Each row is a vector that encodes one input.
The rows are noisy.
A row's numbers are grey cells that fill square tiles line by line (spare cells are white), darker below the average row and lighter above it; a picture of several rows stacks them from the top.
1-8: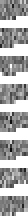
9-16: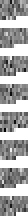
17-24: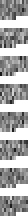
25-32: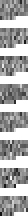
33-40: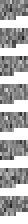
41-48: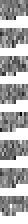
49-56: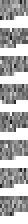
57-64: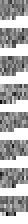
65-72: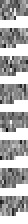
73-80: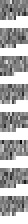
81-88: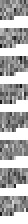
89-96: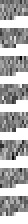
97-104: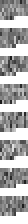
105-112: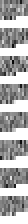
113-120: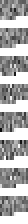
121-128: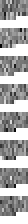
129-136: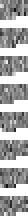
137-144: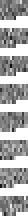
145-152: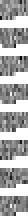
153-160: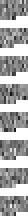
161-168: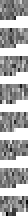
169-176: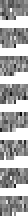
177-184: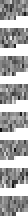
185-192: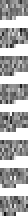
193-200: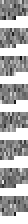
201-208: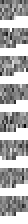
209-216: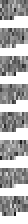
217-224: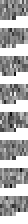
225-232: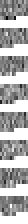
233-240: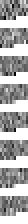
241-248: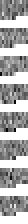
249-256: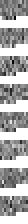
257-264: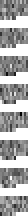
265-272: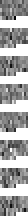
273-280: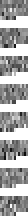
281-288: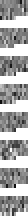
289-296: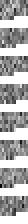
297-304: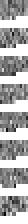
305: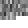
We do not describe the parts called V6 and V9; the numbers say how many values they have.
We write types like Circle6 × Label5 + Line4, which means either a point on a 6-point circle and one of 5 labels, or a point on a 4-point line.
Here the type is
(Bool × Bool × Bool + Unit) × Label5 + V6 × V9.
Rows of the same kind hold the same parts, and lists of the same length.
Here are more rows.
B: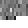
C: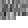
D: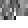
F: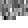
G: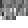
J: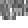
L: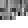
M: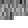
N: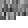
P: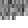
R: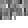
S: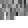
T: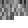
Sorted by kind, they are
B, D, F, G, J, P
C, N
L, M, R, S, T

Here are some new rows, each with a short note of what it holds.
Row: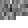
one of 5 labels
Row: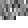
one of 5 labels and three true/false values
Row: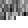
one of 5 labels
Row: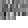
one of 5 labels
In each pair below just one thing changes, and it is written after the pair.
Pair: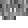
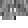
the label
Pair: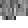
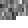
one of the three true/false values
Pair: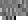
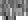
the label
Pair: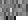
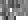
the label
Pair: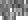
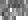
one of the three true/false values
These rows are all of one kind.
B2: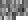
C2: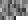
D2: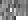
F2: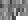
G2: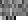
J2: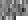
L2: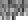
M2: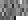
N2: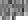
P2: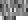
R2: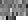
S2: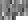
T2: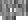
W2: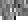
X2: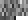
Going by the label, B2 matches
C2, G2, J2 and W2.
